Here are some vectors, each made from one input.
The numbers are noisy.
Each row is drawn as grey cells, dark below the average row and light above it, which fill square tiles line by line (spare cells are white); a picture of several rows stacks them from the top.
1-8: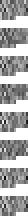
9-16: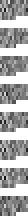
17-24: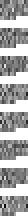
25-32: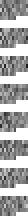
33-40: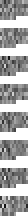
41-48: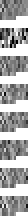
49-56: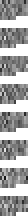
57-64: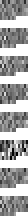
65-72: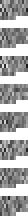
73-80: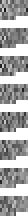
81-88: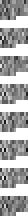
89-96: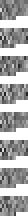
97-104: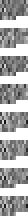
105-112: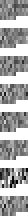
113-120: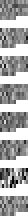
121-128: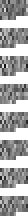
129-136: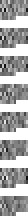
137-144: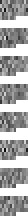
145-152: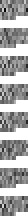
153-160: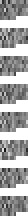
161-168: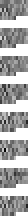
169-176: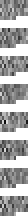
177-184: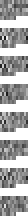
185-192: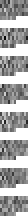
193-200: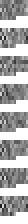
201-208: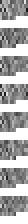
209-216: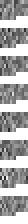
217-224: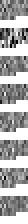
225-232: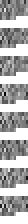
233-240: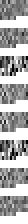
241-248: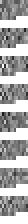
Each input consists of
a list of up to two points on a 13-point line.
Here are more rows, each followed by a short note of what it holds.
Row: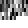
the empty list
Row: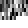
the empty list
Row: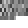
a list of one item
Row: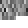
a list of one item
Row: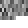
a list of one item
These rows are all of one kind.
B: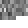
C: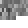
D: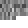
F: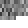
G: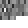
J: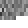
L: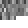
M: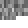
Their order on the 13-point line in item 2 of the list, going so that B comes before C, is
F, G, D, J, B, M, L, C.
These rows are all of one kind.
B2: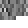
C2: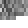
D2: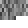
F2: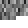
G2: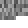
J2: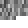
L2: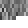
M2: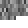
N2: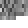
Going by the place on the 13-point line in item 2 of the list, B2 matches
D2, F2 and L2.
